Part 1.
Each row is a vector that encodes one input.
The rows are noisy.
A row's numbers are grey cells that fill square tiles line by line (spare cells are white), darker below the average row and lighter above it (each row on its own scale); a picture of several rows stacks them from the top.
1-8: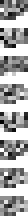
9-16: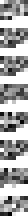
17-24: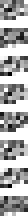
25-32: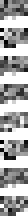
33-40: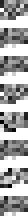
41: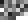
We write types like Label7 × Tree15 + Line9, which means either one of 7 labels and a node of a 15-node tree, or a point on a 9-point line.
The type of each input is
Label5.
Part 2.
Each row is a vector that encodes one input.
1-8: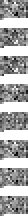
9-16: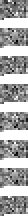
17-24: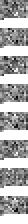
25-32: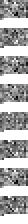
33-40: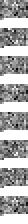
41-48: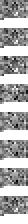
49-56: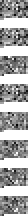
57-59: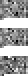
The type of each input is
Line11.
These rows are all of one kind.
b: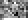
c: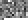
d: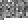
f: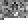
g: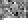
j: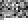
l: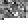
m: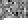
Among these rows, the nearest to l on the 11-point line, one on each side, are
c and f.
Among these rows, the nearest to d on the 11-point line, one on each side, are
c and j.
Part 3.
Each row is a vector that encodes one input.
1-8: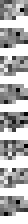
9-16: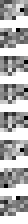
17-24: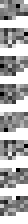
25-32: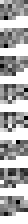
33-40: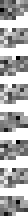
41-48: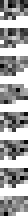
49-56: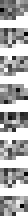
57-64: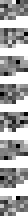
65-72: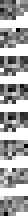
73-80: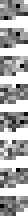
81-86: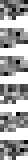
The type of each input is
Label9.
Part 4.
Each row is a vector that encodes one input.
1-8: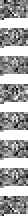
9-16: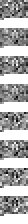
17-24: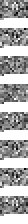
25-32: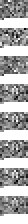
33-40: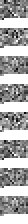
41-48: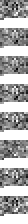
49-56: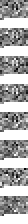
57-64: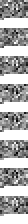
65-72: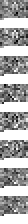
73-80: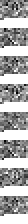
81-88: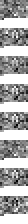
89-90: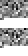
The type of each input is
Line13.
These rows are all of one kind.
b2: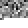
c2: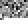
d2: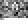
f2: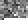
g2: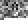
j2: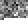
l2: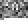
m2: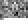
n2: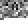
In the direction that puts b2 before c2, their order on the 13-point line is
m2, d2, l2, f2, j2, g2, n2, b2, c2.
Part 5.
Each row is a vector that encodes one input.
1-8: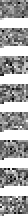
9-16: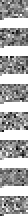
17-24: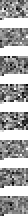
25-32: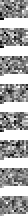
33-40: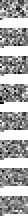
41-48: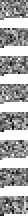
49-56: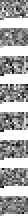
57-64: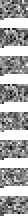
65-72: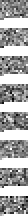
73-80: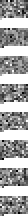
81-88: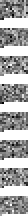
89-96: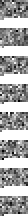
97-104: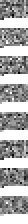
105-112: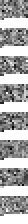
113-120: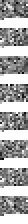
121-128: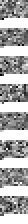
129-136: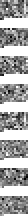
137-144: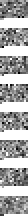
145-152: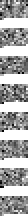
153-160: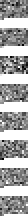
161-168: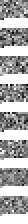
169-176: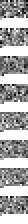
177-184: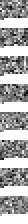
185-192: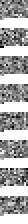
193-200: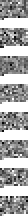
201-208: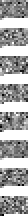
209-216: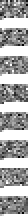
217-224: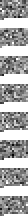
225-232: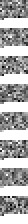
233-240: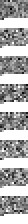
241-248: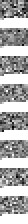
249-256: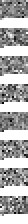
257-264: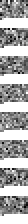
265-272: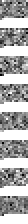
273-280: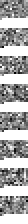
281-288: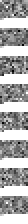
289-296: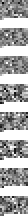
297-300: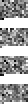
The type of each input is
Label10.
